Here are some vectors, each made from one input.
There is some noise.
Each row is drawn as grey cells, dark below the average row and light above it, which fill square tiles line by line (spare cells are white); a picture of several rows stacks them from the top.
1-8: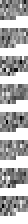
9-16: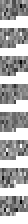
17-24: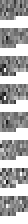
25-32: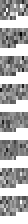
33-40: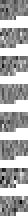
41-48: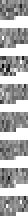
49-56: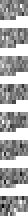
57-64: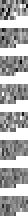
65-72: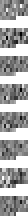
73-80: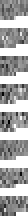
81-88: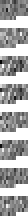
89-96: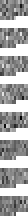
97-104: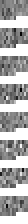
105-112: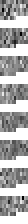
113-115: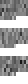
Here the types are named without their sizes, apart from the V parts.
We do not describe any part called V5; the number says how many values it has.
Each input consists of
either four true/false values and a value of V5, or a list of points on a circle.
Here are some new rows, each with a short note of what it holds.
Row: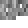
a list of two items
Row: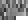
the empty list
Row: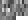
a list of three items
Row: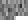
four true/false values and a value of V5
